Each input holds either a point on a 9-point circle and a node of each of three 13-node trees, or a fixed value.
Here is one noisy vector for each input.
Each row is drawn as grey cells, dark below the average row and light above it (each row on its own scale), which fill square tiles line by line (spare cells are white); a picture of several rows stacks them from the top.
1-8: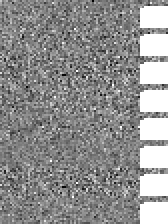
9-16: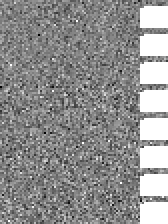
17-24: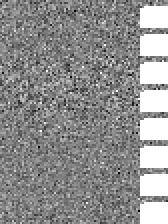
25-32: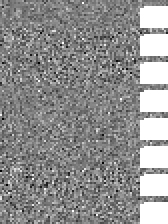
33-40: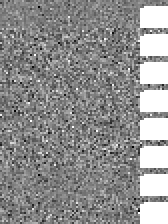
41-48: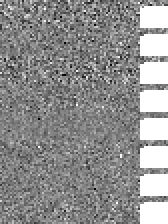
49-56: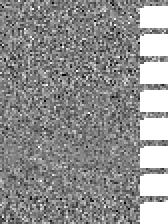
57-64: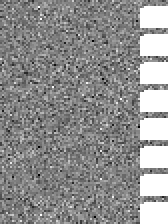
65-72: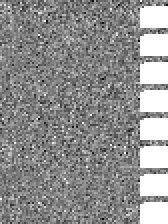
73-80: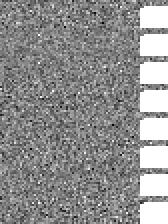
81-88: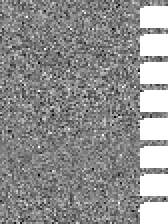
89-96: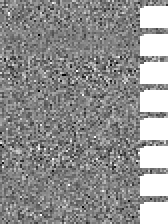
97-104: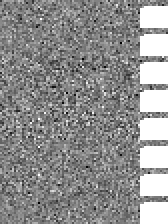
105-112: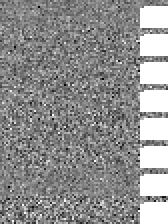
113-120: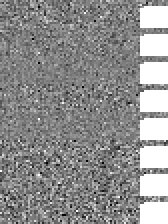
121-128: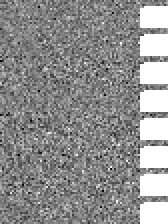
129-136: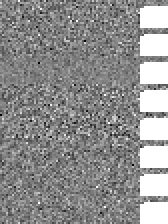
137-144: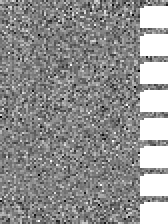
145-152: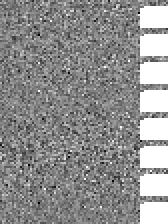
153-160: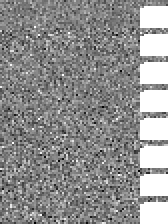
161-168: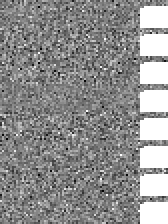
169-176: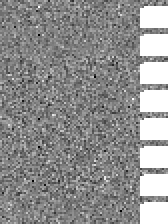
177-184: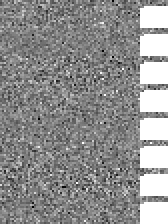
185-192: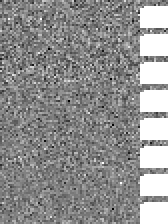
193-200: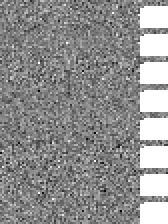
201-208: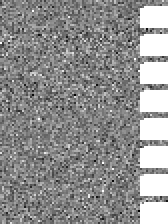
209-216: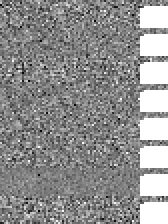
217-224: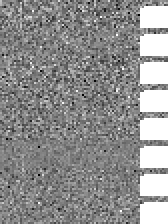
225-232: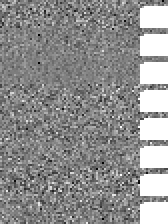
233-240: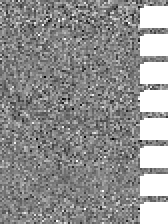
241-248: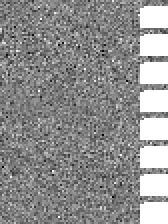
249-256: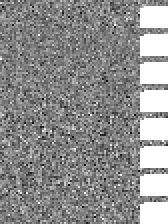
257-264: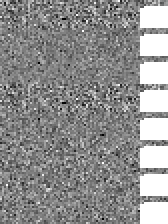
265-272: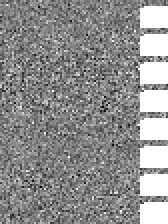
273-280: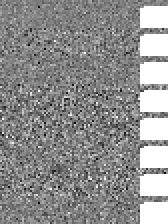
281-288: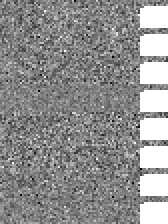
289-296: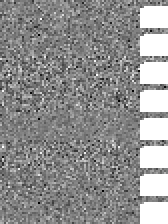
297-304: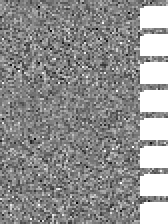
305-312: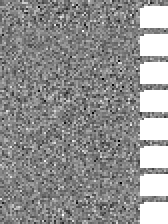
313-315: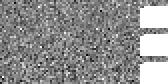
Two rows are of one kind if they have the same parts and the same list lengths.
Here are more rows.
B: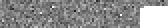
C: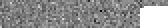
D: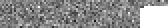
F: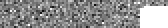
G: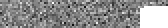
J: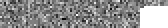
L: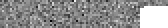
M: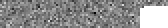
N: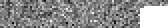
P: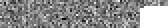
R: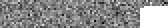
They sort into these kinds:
B, C, D, F, G, L, M, N, R
J, P

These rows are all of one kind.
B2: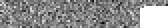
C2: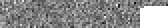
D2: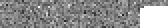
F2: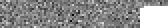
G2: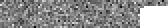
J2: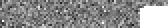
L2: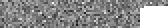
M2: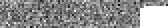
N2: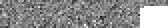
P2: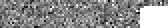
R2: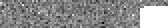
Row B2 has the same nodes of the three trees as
D2, G2 and R2.
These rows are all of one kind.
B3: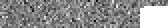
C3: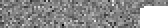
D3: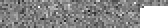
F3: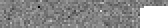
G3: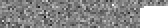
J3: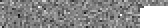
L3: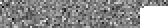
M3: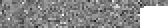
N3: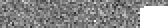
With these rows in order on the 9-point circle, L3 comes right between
D3 and N3.
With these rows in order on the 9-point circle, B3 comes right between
J3 and M3.
